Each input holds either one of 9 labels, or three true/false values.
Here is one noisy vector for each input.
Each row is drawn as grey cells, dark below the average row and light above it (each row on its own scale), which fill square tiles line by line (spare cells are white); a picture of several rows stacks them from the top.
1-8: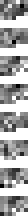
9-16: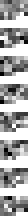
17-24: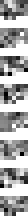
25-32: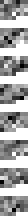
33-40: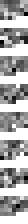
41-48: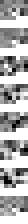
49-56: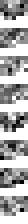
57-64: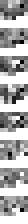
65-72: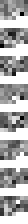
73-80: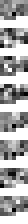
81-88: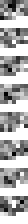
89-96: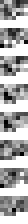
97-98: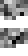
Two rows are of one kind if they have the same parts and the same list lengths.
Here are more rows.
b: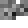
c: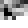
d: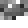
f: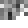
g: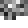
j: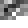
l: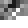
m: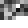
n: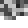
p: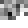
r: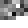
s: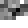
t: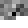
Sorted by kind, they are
b, d, g, m, r, s, t
c, f, j, l, n, p

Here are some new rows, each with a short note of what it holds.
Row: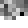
three true/false values
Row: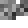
one of 9 labels
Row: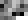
one of 9 labels
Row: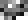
one of 9 labels
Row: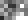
three true/false values
